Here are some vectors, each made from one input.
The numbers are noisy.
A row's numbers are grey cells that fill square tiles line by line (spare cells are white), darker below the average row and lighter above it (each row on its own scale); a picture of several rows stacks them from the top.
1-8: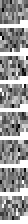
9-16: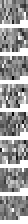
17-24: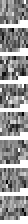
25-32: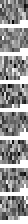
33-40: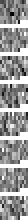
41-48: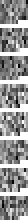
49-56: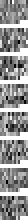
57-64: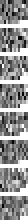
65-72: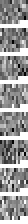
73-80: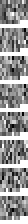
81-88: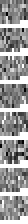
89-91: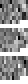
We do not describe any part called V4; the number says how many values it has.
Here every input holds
either two labels (each one of 5), or two values of V4.
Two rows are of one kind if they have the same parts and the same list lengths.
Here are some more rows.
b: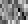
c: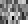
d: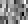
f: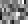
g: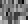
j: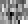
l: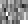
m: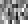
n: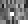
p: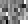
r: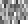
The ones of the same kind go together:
b, c, d, g, l, m, n, p
f, j, r

